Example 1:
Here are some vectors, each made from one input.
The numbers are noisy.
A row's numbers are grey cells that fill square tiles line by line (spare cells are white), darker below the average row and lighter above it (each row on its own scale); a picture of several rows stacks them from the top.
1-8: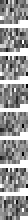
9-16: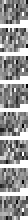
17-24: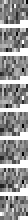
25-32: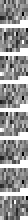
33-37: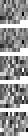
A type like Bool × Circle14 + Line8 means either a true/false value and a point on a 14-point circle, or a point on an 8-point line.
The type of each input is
Line3 × Line3 + Line6.
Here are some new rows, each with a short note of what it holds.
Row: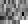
a point on each of two 3-point lines
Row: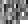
a point on a 6-point line
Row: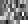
a point on a 6-point line
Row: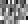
a point on a 6-point line
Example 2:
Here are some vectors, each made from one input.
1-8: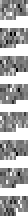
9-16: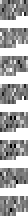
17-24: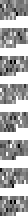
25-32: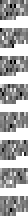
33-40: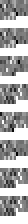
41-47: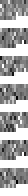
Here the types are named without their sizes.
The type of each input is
Bool × Label.
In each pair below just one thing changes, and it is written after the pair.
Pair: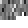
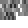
the true/false value
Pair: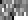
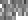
the label
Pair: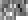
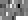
the label
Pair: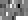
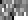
the true/false value
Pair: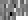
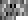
the label
